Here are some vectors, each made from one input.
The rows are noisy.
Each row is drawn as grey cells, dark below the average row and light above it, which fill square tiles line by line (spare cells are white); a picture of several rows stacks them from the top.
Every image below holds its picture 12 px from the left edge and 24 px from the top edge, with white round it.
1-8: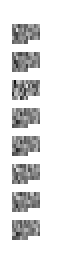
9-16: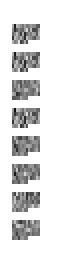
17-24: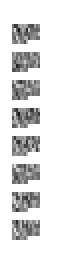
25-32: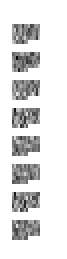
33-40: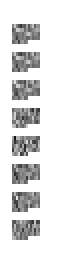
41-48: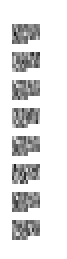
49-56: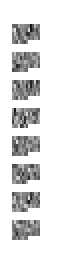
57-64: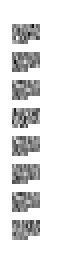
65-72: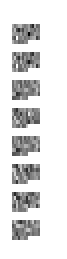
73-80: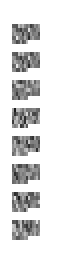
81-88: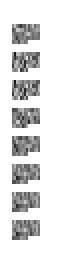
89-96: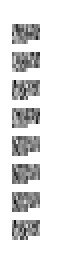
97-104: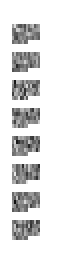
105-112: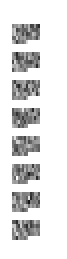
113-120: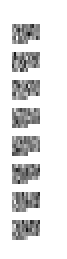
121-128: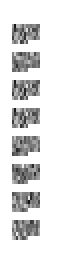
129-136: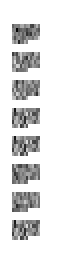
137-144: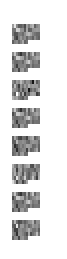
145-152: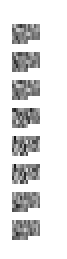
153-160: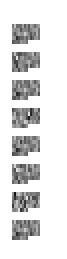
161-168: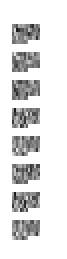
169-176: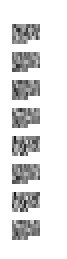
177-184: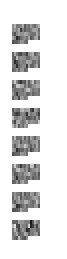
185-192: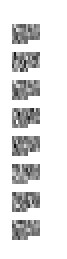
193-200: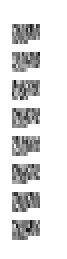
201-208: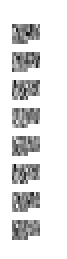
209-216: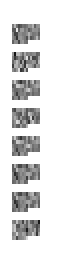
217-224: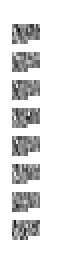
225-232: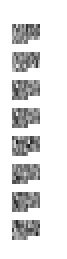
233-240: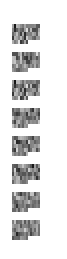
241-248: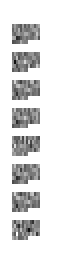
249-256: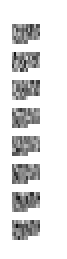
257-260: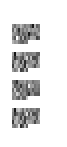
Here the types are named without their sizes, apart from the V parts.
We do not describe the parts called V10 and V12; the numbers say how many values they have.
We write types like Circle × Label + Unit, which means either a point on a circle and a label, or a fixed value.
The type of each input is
Label × V10 + Line + V12.
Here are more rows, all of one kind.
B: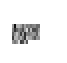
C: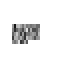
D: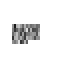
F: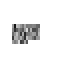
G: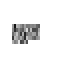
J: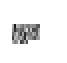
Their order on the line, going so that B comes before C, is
J, G, F, B, C, D.
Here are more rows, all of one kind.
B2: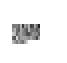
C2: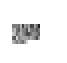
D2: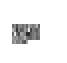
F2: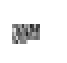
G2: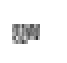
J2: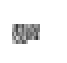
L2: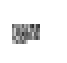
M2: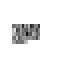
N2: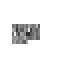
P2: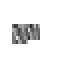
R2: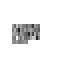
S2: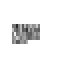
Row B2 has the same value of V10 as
C2, F2, L2 and M2.
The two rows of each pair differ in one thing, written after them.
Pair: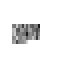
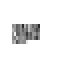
the label
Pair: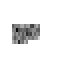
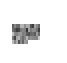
the label
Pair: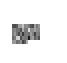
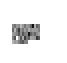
the value of V10
